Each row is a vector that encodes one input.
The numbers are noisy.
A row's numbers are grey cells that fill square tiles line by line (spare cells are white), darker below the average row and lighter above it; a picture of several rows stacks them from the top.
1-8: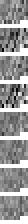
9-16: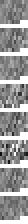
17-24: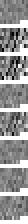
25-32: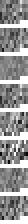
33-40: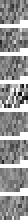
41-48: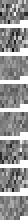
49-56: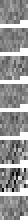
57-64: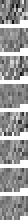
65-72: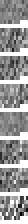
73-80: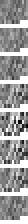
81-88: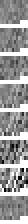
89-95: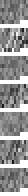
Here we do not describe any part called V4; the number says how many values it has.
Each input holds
a list of up to two items, each a true/false value and a value of V4.
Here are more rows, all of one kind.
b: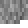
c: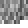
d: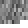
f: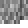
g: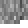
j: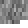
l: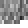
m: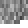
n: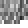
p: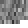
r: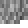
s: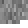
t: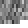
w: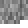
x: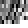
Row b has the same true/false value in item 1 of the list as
g, m, p and r.
